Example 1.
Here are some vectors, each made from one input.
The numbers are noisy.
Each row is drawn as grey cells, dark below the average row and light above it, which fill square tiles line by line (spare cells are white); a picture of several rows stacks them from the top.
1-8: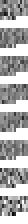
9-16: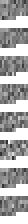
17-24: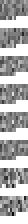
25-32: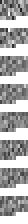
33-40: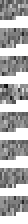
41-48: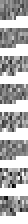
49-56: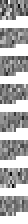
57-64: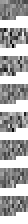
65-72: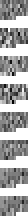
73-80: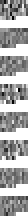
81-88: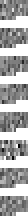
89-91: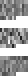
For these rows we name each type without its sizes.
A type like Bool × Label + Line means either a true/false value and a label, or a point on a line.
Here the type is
Bool × Bool × Bool × Bool + Label.
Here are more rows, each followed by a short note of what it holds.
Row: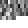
a label
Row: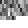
a label
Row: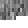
four true/false values
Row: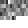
a label
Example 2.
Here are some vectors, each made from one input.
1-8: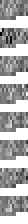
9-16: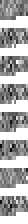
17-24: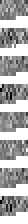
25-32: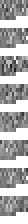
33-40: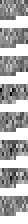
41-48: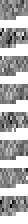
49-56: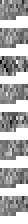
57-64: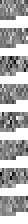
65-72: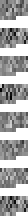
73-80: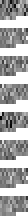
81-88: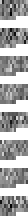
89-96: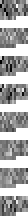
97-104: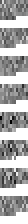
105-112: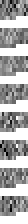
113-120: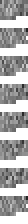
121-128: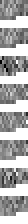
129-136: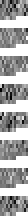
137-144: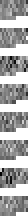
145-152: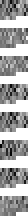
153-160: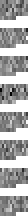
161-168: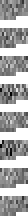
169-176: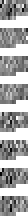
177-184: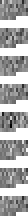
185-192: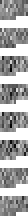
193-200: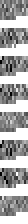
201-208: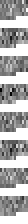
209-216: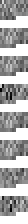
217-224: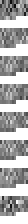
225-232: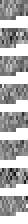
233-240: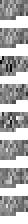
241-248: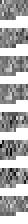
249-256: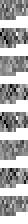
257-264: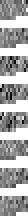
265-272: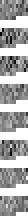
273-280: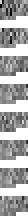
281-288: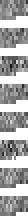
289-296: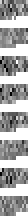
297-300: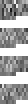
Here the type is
Bool × Bool × Bool × Bool + Label11.
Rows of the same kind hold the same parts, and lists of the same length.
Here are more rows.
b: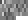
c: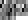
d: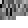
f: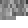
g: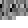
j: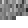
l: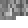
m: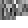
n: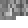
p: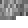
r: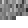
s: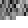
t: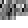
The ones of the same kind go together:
b, f, j, l, n, p, r
c, d, g, m, s, t

